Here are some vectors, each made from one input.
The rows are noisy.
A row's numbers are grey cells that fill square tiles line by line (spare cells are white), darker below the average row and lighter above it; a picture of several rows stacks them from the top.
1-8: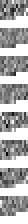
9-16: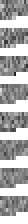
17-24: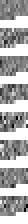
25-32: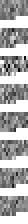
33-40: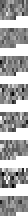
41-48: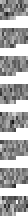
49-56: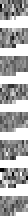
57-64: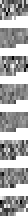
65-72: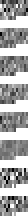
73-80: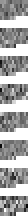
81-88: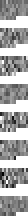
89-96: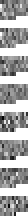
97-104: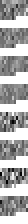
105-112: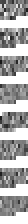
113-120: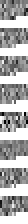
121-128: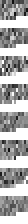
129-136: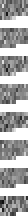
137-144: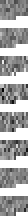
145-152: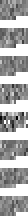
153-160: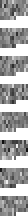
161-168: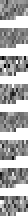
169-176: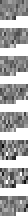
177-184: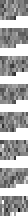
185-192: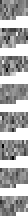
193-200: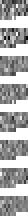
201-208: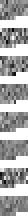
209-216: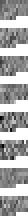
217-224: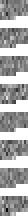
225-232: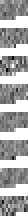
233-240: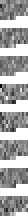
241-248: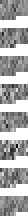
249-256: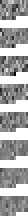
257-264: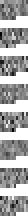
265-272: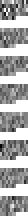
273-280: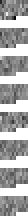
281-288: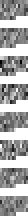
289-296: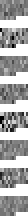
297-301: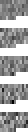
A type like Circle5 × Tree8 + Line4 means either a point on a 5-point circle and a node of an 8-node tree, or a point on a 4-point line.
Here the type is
Bool × Bool × Bool × Bool × (Line10 + Line15).
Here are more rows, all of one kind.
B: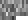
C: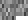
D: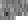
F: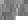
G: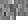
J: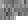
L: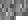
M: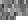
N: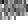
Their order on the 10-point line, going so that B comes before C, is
N, L, G, B, F, J, C, D, M.
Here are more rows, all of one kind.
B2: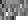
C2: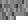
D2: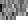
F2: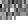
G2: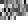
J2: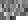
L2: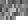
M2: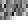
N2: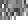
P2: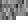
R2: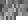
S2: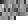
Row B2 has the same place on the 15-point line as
D2, G2, N2 and S2.
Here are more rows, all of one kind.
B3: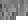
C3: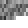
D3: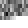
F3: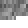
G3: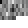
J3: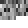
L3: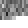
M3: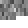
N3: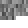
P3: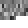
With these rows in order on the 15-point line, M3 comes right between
L3 and N3.
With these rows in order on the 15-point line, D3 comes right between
F3 and P3.
